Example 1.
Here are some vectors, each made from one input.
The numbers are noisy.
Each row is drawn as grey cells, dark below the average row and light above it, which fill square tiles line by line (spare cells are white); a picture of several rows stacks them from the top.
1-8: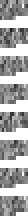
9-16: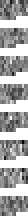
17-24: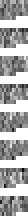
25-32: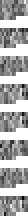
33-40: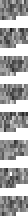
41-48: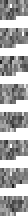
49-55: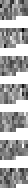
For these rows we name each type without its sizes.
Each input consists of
either a point on a circle, or a node of a tree.
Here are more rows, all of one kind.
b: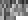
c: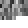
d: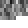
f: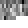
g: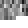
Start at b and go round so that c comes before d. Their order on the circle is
b, f, g, c, d.
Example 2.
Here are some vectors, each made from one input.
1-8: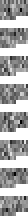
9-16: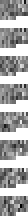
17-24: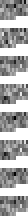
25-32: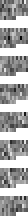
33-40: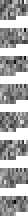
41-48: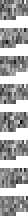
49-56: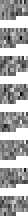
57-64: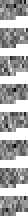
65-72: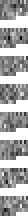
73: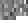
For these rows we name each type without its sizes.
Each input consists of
a node of a tree and a true/false value.
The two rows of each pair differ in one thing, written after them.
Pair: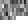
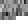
the node of the tree
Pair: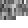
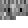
the true/false value
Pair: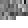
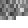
the true/false value
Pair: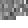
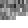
the node of the tree
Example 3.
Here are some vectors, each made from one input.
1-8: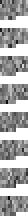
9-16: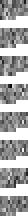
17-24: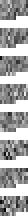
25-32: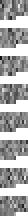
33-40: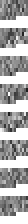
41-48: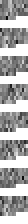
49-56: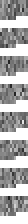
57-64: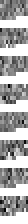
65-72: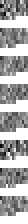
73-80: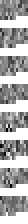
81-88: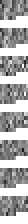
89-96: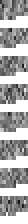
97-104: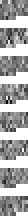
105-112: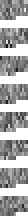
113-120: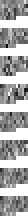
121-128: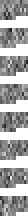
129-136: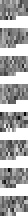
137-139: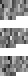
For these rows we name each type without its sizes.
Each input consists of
a list of points on a line.
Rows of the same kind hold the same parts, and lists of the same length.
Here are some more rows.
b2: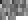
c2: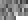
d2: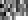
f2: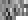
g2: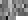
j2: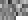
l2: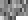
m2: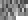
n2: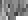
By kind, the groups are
b2, f2, j2, l2, n2
c2, g2, m2
d2

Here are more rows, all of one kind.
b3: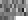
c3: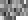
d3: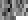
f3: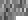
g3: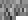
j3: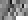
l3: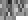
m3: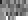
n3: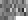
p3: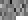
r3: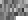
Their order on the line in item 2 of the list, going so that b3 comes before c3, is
d3, j3, n3, b3, c3, f3, p3, g3, m3, r3, l3.
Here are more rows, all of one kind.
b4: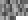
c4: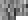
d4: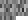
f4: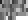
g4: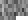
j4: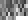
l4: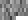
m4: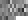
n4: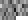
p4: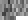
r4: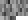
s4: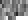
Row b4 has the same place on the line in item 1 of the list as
p4 and r4.
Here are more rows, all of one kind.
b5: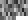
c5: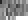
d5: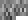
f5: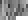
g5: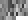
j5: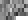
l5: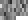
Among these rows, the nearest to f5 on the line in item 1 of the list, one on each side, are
b5 and c5.
